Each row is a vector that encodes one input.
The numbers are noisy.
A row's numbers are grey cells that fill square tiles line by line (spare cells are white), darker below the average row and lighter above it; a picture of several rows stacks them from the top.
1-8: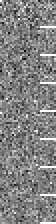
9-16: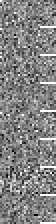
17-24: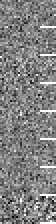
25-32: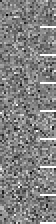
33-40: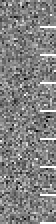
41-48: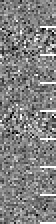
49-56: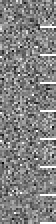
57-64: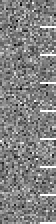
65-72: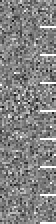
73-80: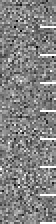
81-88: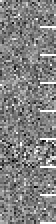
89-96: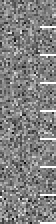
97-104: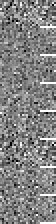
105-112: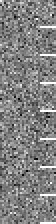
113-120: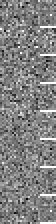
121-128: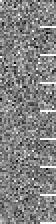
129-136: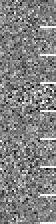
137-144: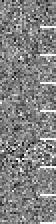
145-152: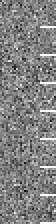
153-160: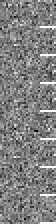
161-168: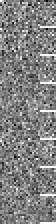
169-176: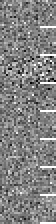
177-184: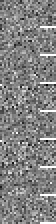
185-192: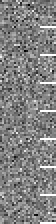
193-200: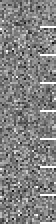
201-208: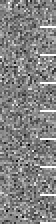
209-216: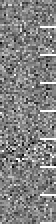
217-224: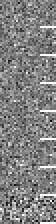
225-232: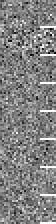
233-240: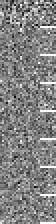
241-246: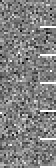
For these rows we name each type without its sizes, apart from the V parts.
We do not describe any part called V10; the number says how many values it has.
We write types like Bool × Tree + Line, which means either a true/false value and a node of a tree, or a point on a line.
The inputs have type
(Label + Tree) × List(V10) + Line.
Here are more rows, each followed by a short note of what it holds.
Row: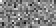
a label, together with the empty list
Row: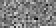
a node of a tree, together with a list of one item
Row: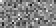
a label, together with the empty list
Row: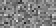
a label, together with a list of one item
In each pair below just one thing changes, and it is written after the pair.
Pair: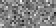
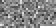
the value of V10 in item 1 of the list
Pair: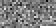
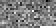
the node of the tree
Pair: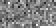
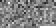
the value of V10 in item 1 of the list
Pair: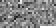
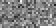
the value of V10 in item 1 of the list
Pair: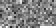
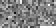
the value of V10 in item 1 of the list
